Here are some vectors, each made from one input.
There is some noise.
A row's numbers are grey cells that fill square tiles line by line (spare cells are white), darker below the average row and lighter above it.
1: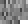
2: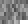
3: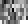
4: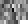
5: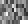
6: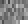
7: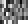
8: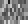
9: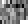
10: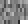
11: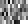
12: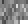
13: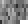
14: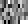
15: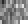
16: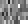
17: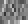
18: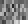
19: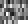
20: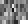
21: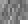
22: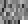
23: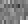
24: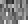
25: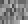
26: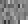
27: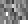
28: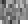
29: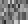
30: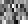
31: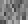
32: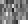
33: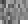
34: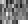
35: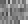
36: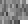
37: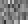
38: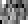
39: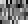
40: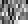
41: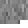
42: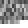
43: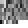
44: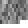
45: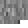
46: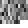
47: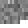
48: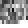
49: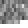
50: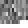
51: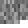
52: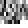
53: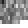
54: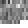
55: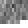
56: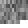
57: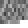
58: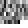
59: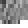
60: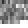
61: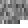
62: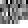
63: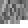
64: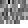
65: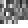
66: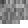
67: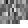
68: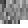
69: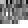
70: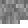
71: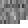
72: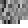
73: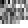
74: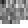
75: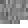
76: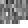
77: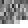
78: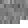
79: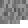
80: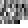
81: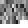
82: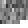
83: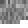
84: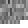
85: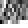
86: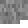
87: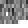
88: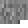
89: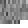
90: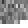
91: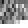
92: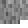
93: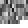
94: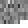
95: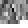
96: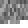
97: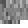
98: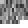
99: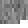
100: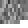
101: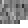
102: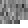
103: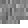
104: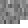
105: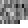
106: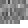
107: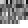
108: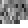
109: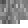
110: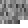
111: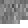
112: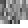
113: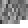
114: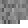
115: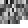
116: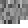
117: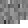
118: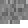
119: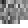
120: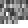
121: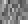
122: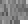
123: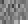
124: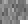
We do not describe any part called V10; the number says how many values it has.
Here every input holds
either a point on a 6-point line, or a point on a 12-point line and a value of V10.
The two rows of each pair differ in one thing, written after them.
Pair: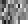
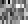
the value of V10
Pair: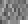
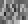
the place on the 12-point line
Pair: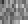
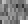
the value of V10
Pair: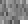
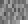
the value of V10
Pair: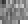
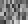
the value of V10
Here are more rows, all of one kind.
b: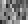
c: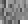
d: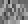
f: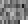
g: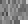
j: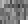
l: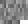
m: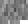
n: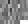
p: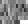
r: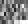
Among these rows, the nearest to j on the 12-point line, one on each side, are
b and c.
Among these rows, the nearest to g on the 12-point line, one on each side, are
m and p.
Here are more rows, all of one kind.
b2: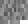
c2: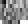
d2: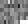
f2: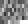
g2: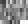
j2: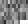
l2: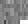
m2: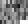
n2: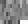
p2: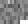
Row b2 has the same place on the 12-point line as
d2, g2, m2 and p2.
